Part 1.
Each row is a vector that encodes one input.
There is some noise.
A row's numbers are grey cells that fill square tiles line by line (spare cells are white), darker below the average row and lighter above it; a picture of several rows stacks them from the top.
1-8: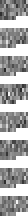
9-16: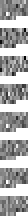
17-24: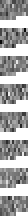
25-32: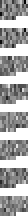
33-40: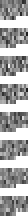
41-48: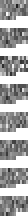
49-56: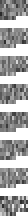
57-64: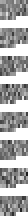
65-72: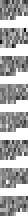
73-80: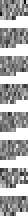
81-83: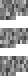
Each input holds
either a fixed value, or a node of a 10-node tree, or three true/false values.
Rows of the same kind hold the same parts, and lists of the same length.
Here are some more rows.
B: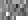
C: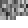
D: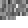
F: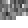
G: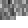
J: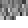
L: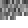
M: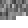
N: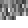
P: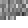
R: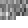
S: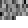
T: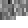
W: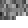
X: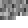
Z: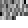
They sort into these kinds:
B, D, G, P, R, T, X
C, F, J, M, N, S, W, Z
L

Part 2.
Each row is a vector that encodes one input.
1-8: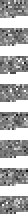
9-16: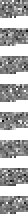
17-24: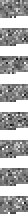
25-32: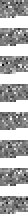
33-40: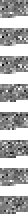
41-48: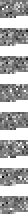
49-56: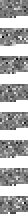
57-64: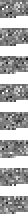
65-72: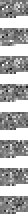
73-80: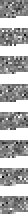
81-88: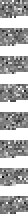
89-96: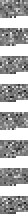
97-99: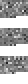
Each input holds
a node of a 9-node tree and a true/false value.
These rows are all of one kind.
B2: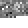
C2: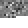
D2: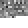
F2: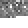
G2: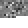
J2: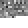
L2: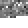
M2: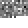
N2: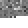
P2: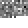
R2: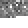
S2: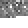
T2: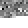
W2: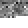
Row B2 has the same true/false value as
L2, M2, N2 and P2.
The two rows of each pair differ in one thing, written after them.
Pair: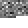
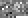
the node of the tree
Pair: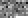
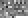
the node of the tree
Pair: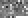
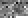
the node of the tree
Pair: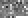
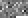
the true/false value
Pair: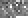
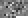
the node of the tree
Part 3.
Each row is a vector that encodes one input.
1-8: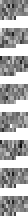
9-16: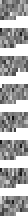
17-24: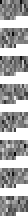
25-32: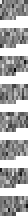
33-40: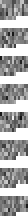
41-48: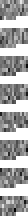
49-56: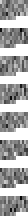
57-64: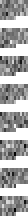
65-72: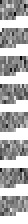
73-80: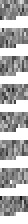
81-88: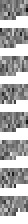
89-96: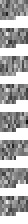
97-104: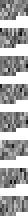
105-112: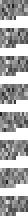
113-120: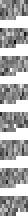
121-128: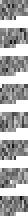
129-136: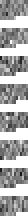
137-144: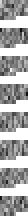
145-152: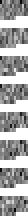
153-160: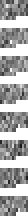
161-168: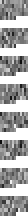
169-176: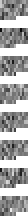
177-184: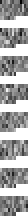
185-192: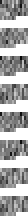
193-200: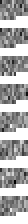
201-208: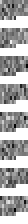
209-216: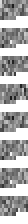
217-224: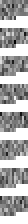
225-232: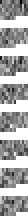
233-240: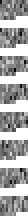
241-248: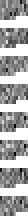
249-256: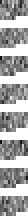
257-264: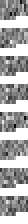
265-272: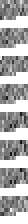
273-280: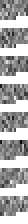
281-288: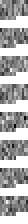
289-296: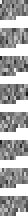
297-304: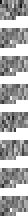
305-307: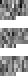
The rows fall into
2 kinds.
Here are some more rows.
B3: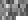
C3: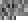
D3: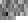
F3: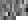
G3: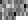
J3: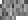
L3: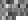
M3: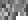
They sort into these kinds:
B3, F3, G3, L3, M3
C3, D3, J3

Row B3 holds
a point on a 9-point circle.
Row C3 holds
one of 9 labels.
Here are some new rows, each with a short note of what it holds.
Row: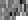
a point on a 9-point circle
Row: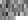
one of 9 labels
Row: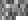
a point on a 9-point circle
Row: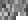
a point on a 9-point circle
